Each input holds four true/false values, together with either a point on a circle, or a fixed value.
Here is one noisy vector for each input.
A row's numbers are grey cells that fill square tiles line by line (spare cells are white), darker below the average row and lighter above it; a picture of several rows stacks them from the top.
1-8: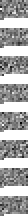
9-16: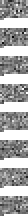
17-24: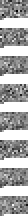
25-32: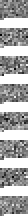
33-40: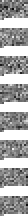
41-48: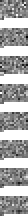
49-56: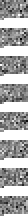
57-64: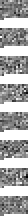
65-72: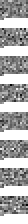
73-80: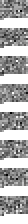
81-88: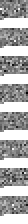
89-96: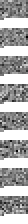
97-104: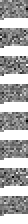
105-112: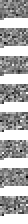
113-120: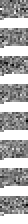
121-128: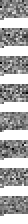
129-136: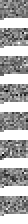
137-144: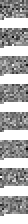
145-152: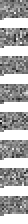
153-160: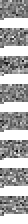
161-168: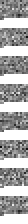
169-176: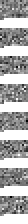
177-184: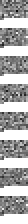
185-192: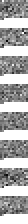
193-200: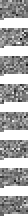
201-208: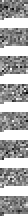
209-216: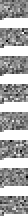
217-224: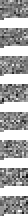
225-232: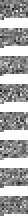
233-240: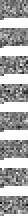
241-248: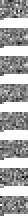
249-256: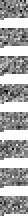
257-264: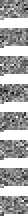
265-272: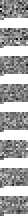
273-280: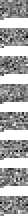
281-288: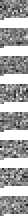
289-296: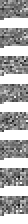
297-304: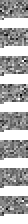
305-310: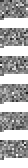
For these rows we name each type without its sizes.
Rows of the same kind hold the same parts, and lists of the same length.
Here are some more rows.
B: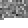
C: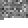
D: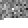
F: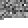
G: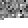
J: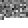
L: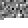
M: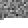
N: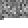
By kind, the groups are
B, C, D, M, N
F, G, J, L

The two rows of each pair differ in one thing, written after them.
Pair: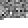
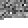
one of the four true/false values
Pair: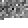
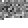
one of the four true/false values
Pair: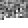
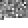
one of the four true/false values
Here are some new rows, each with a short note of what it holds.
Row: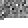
a point on a circle and four true/false values
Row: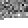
a point on a circle and four true/false values
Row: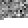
a point on a circle and four true/false values
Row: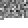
a point on a circle and four true/false values
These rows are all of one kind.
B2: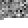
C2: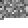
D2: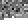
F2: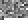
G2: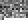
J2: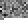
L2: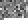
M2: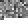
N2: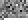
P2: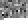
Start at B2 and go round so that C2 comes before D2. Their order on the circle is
B2, F2, M2, G2, C2, J2, L2, P2, D2, N2.
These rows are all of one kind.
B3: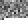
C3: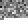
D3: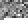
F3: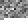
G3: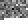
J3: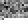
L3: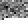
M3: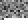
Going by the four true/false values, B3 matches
L3 and M3.
